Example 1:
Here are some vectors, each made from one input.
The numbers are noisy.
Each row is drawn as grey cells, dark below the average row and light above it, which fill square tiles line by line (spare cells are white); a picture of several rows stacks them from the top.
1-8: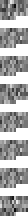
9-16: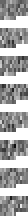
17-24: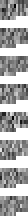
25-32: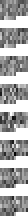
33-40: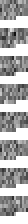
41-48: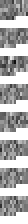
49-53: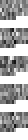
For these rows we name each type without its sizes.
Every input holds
a label.
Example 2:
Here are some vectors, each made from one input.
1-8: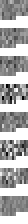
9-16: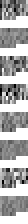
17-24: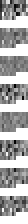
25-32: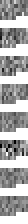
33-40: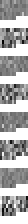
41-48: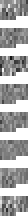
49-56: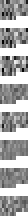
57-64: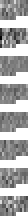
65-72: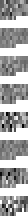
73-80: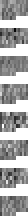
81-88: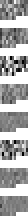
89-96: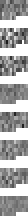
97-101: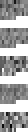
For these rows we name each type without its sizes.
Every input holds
either a fixed value, or four true/false values.
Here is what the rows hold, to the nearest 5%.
About 5% of them hold a fixed value. The rest hold four true/false values.
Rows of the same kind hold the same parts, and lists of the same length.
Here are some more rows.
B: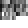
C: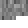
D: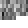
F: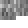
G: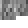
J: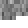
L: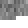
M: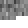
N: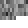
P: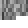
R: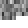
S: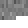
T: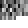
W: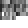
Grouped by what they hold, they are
B, C, D, F, G, J, L, M, P, R, S, W
N, T

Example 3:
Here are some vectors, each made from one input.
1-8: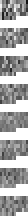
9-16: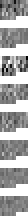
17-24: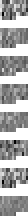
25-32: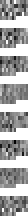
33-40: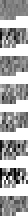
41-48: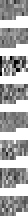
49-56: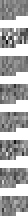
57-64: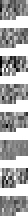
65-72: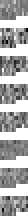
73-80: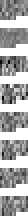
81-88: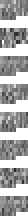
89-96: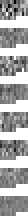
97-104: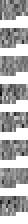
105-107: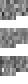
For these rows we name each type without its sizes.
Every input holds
either a fixed value, or four true/false values.
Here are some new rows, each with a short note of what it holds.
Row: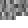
four true/false values
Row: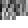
four true/false values
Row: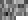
a fixed value
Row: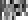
four true/false values
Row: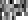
four true/false values
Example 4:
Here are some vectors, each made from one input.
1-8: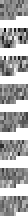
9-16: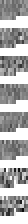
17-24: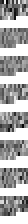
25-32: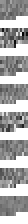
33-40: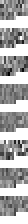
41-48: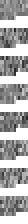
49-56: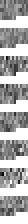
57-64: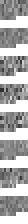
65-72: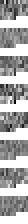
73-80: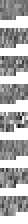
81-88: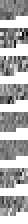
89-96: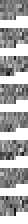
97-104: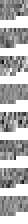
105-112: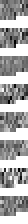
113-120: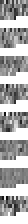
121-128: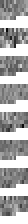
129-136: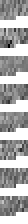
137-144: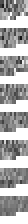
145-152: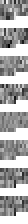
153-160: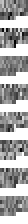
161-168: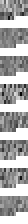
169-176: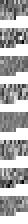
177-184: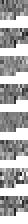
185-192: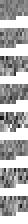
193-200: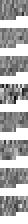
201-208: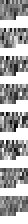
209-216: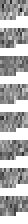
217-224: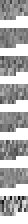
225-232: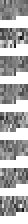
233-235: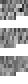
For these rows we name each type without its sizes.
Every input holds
a node of a tree.
